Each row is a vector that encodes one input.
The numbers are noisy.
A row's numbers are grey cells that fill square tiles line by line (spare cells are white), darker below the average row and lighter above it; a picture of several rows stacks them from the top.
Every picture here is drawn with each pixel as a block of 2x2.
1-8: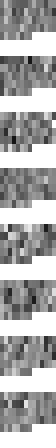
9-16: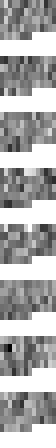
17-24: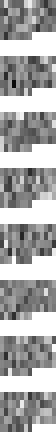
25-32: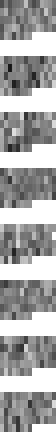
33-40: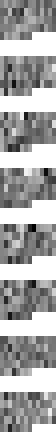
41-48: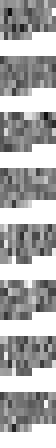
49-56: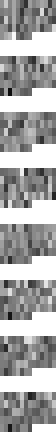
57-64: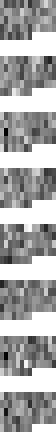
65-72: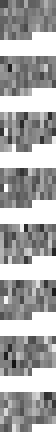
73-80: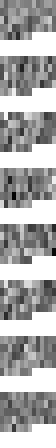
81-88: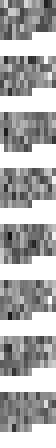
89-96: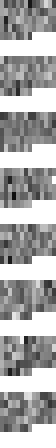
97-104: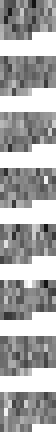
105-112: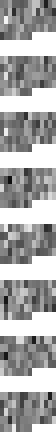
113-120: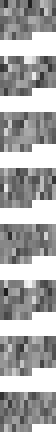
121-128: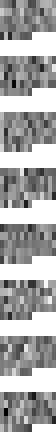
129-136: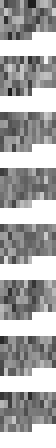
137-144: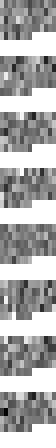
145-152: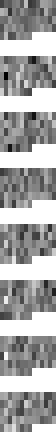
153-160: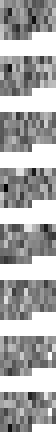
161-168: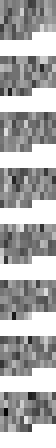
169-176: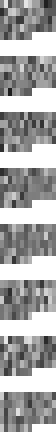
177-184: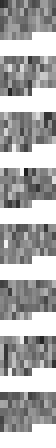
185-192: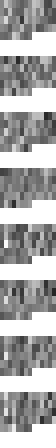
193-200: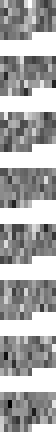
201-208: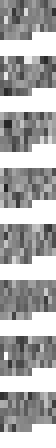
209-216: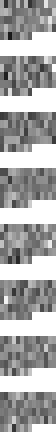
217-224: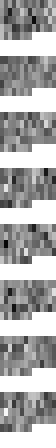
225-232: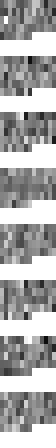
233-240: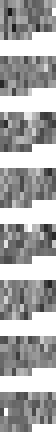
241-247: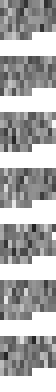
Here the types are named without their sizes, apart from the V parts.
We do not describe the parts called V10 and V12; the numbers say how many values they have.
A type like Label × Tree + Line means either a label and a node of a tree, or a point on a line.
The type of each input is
Bool × (Line + V12) + V10.
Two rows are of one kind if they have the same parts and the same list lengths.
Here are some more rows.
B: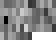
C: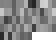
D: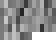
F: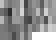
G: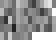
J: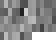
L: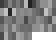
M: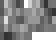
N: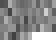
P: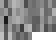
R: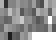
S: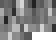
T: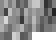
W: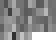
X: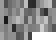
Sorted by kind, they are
B, C, F, G, P, R, S, X
D, J, M, T
L, N, W

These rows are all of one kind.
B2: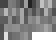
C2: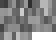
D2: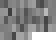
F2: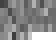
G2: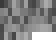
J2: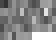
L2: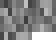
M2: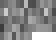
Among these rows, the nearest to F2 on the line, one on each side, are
D2 and G2.
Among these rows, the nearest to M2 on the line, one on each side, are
D2 and J2.
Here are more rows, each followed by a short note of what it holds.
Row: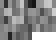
a true/false value and a value of V12
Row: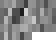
a value of V10
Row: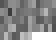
a point on a line and a true/false value
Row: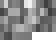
a value of V10
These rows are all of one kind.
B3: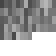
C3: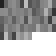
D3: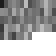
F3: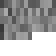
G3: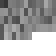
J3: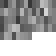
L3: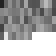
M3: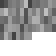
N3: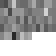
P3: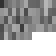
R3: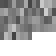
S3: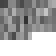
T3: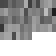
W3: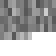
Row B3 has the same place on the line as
F3, M3, N3 and W3.
